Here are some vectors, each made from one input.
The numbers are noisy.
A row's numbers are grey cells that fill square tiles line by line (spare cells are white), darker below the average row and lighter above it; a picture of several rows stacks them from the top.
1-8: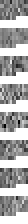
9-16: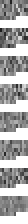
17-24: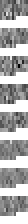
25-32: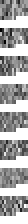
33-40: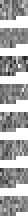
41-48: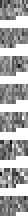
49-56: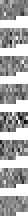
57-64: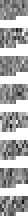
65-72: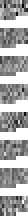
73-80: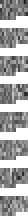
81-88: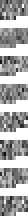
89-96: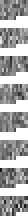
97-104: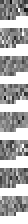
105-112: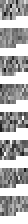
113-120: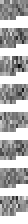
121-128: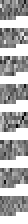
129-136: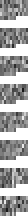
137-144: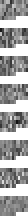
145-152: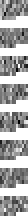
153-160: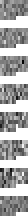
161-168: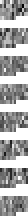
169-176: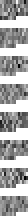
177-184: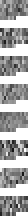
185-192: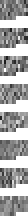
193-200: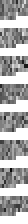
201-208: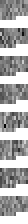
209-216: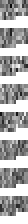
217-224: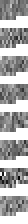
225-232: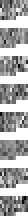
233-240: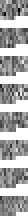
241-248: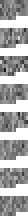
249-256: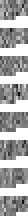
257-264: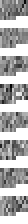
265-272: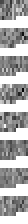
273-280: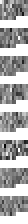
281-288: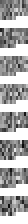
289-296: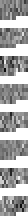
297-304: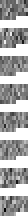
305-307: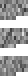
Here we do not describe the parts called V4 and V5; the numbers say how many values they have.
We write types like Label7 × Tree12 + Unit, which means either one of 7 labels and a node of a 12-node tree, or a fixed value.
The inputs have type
Bool × (Line9 × V4 + V5) + Line7 × Line11.
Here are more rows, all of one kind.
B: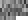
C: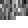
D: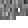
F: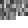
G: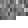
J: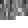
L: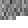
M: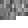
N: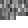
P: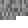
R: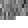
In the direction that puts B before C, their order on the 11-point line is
B, M, G, C, N, R, D, J, F, L, P.
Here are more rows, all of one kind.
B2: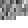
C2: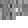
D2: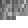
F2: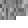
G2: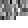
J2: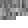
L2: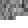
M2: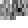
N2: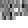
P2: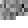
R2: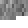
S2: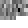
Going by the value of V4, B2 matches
D2 and M2.
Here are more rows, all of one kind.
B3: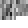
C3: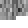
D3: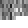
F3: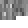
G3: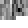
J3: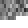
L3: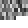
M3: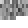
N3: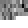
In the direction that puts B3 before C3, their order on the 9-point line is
D3, B3, G3, J3, L3, N3, M3, C3, F3.
